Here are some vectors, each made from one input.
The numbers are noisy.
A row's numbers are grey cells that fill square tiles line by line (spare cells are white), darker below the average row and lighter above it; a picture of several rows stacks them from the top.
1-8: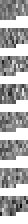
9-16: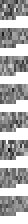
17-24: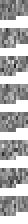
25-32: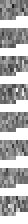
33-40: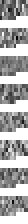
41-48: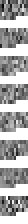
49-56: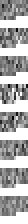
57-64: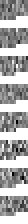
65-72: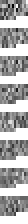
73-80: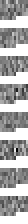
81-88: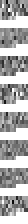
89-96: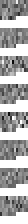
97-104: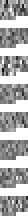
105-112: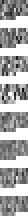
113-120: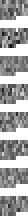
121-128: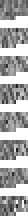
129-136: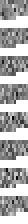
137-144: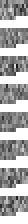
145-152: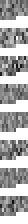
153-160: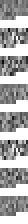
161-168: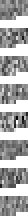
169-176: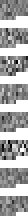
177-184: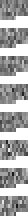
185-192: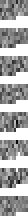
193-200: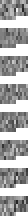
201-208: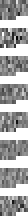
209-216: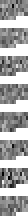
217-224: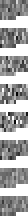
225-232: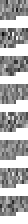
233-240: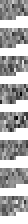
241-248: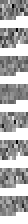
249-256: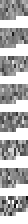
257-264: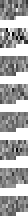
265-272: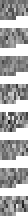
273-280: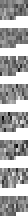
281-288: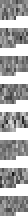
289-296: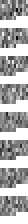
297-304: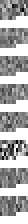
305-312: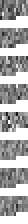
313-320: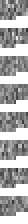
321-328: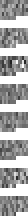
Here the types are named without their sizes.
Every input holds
a node of a tree.
